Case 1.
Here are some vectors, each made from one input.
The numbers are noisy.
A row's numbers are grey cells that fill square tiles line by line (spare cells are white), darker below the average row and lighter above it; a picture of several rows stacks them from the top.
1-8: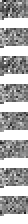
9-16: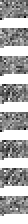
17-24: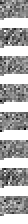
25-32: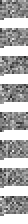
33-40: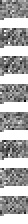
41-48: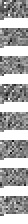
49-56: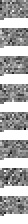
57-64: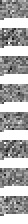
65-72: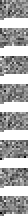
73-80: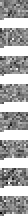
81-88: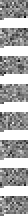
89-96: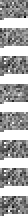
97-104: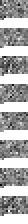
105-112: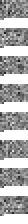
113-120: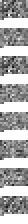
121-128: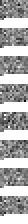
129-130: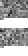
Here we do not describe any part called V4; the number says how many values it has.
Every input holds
either a point on a 13-point line and a true/false value, or a value of V4.
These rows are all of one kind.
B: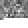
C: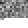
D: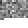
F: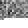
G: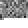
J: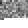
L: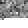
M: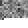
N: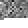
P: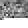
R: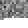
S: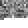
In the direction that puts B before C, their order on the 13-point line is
S, G, N, M, J, D, P, B, F, R, C, L.
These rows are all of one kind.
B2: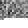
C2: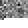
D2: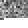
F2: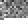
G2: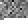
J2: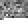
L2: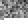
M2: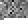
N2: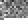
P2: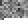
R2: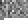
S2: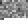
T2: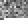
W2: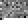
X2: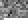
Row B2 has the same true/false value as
C2, P2, R2 and S2.
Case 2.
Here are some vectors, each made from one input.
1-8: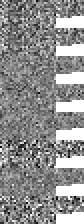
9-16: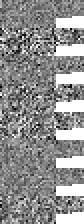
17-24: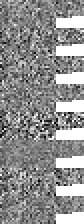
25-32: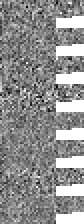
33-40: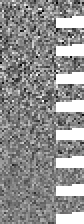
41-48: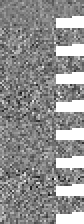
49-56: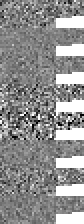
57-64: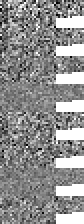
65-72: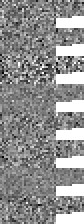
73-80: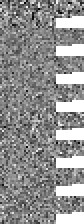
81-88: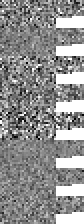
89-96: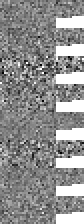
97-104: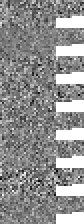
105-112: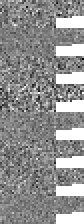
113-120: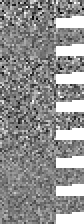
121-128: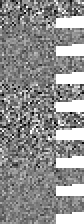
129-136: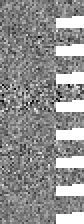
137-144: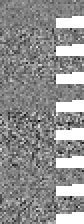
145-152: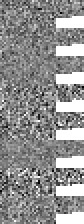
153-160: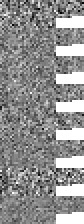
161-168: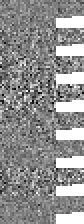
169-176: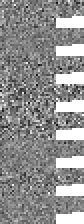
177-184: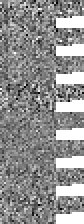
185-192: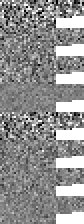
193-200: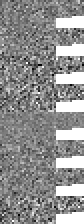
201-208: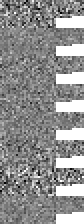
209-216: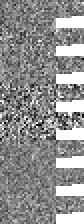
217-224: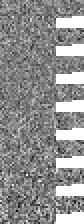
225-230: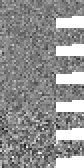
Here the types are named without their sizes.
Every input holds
either a point on a circle, or a point on a line and a true/false value.
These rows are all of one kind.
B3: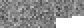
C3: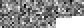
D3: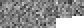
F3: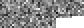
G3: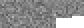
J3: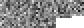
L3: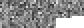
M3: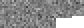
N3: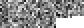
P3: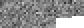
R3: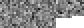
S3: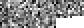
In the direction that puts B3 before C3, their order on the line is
F3, M3, P3, N3, B3, J3, C3, D3, R3, G3, S3, L3.
